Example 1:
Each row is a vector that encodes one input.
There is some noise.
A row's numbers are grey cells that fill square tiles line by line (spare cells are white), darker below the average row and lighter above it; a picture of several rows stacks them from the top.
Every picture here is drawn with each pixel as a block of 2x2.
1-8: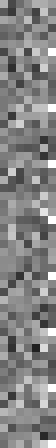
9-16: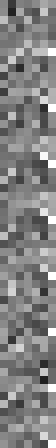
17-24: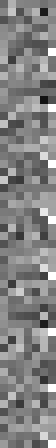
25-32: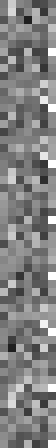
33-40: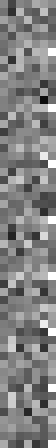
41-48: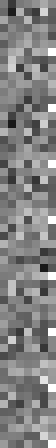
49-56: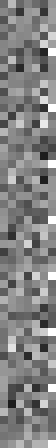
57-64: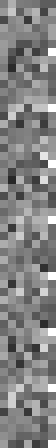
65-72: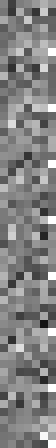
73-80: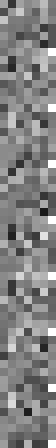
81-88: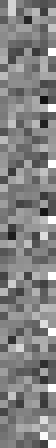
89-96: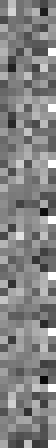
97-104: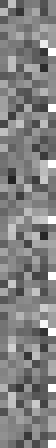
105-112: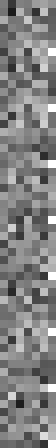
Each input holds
a true/false value, together with either a point on a 5-point line, or a point on a 6-point line.
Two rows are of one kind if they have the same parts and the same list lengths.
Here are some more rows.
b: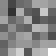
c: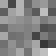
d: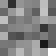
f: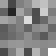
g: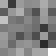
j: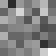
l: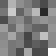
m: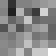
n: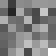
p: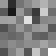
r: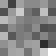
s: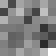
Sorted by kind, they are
b, f, m, n, p
c, d, g, j, l, r, s

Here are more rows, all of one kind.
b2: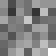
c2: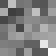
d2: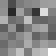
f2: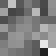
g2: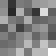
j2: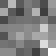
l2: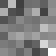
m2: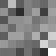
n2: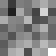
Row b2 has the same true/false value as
d2, g2 and n2.
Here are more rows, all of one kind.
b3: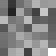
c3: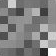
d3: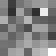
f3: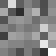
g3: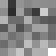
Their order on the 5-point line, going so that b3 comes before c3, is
g3, d3, b3, f3, c3.
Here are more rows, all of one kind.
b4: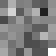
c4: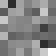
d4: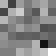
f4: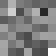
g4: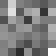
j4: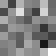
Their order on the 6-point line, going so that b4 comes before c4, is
b4, f4, d4, c4, g4, j4.
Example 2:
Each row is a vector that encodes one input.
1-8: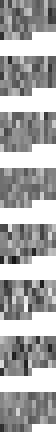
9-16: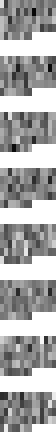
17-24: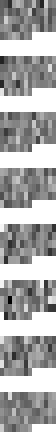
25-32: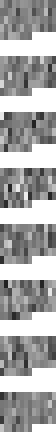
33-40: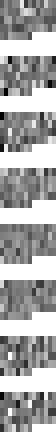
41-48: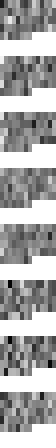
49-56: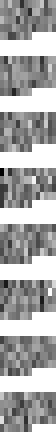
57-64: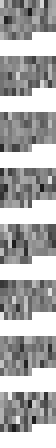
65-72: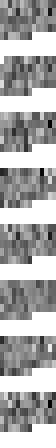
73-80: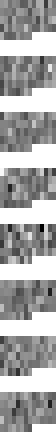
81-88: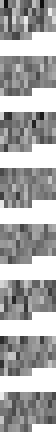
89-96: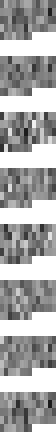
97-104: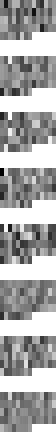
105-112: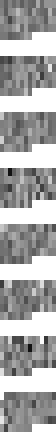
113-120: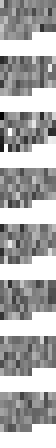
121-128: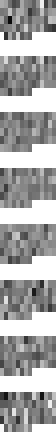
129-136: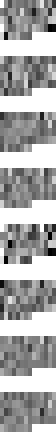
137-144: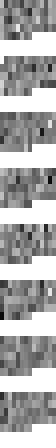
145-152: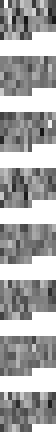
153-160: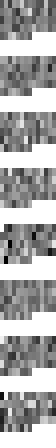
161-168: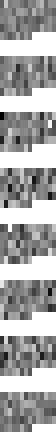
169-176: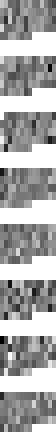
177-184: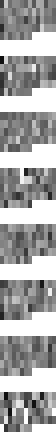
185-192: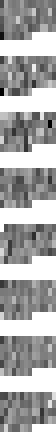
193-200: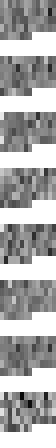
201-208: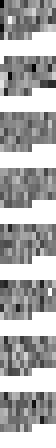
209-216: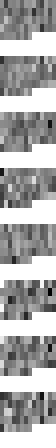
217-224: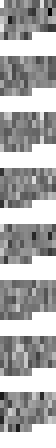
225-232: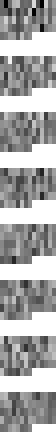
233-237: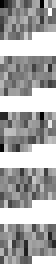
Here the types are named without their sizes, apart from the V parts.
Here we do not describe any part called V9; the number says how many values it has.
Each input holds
either a point on a circle, or a fixed value, or a true/false value and a value of V9.
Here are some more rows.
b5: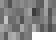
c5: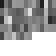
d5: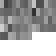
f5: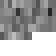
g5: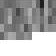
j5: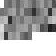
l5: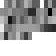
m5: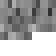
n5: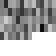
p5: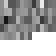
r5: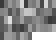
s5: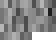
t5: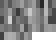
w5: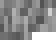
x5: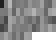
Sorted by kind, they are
b5, c5, d5, f5, g5, j5, l5, m5, n5, s5, t5
p5, w5, x5
r5

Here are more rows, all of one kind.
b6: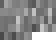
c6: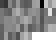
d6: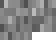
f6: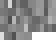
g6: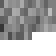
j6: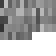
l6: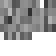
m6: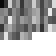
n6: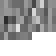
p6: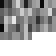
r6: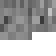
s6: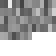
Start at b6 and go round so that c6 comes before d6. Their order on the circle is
b6, c6, n6, r6, m6, l6, s6, f6, d6, p6, j6, g6.
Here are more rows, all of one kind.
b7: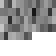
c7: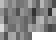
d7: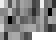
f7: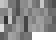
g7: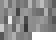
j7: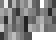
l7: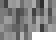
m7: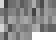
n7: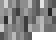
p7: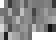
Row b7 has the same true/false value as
d7 and l7.
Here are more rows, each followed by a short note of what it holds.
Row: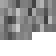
a point on a circle
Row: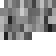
a fixed value
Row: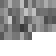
a fixed value
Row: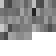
a true/false value and a value of V9
